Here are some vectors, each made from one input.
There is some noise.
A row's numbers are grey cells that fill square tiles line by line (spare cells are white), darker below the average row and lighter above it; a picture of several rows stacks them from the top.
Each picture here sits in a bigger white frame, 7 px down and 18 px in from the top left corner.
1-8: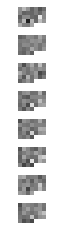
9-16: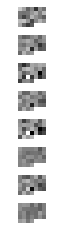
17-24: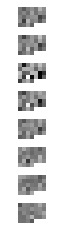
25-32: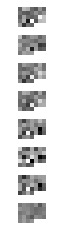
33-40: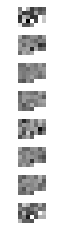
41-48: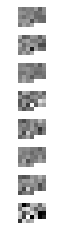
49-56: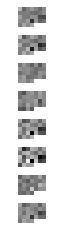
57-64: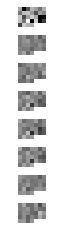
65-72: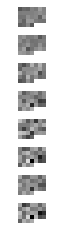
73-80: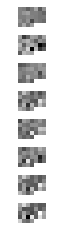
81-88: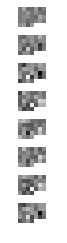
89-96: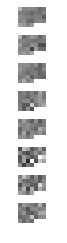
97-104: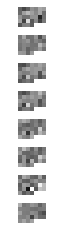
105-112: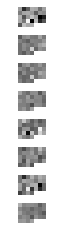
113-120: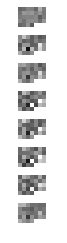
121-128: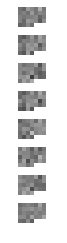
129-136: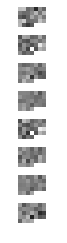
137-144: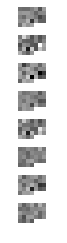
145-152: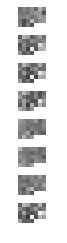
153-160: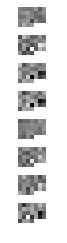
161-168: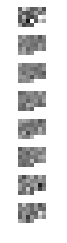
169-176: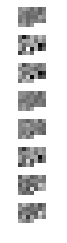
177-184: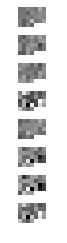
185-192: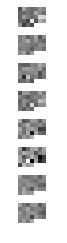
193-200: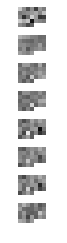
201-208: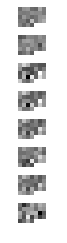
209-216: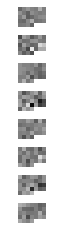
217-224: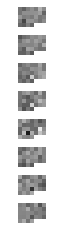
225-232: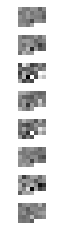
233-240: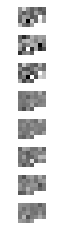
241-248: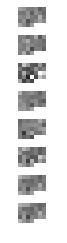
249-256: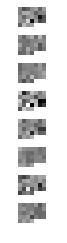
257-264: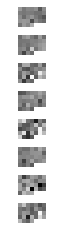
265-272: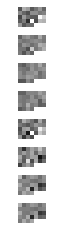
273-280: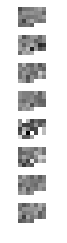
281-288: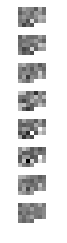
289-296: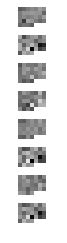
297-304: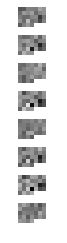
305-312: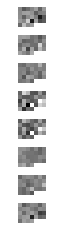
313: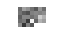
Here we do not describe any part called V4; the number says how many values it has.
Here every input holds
a list of up to two items, each a true/false value and a value of V4.
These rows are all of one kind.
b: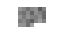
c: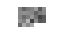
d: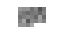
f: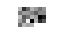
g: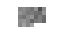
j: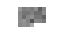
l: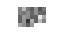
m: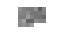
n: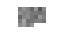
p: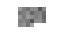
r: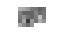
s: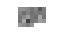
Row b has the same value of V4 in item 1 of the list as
l and p.
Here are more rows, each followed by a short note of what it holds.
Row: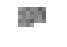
a list of one item
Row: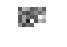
a list of two items
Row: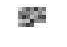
the empty list
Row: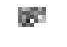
a list of two items
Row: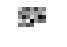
the empty list
